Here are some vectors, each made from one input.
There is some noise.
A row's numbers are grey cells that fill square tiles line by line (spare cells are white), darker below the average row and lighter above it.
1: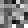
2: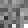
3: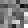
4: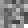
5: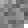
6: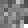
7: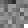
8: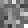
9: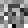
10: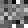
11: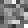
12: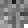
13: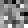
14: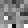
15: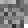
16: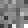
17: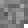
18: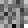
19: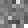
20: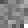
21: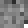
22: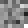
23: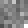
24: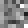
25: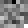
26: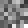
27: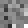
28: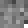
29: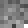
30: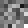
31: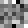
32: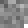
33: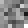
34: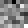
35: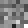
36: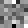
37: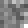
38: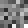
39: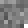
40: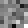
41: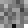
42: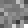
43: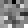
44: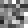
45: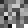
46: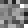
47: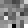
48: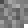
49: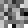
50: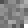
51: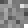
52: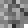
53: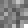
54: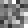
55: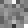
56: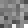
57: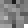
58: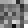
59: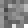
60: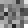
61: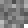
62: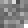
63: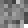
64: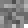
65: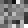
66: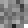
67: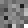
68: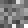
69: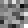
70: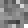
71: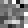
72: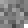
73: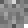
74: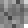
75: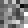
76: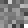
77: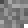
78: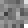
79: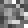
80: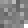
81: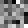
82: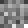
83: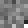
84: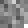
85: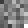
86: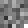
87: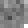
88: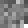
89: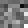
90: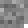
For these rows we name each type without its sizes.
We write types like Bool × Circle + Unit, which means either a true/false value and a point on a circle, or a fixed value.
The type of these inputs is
Label × Label.
